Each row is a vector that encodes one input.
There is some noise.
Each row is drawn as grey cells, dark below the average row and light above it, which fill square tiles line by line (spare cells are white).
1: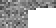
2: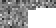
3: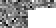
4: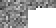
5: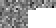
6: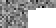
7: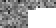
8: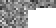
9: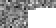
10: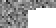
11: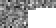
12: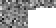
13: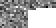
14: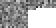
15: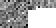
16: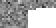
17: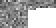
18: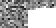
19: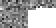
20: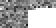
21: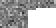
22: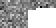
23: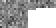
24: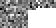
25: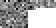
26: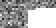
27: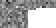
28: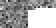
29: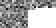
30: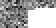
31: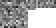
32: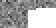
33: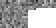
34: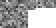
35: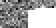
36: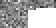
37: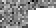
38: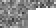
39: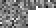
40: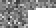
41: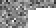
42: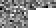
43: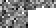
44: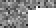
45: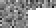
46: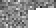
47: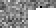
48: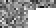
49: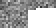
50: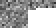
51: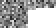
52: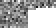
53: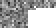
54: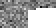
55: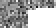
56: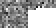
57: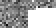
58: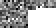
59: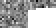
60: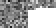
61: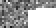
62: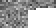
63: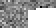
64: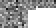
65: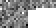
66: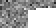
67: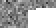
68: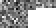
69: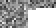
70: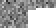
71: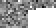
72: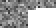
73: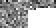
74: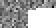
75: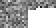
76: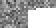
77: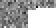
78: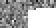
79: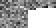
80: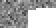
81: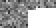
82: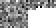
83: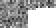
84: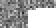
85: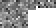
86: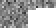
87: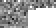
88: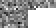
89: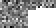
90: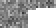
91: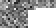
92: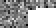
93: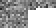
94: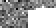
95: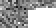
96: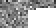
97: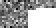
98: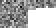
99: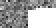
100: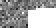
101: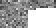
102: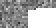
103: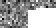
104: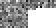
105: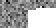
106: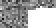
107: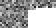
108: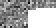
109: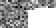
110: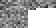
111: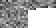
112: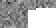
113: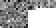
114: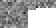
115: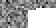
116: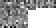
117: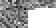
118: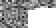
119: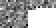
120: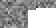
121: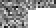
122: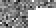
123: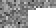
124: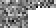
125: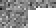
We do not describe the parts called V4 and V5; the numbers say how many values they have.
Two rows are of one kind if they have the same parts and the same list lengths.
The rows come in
2 kinds.
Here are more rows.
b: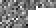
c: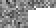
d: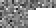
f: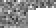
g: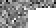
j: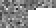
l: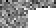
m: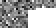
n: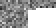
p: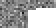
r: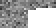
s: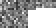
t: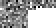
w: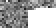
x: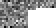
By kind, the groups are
b, m, s, t, w, x
c, d, f, g, j, l, n, p, r

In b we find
a value of V4 and a value of V5.
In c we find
a point on a 6-point line, a true/false value and a value of V4.
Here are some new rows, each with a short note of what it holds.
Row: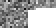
a value of V4 and a value of V5
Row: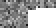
a value of V4 and a value of V5
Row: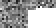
a value of V4 and a value of V5
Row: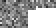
a value of V4 and a value of V5
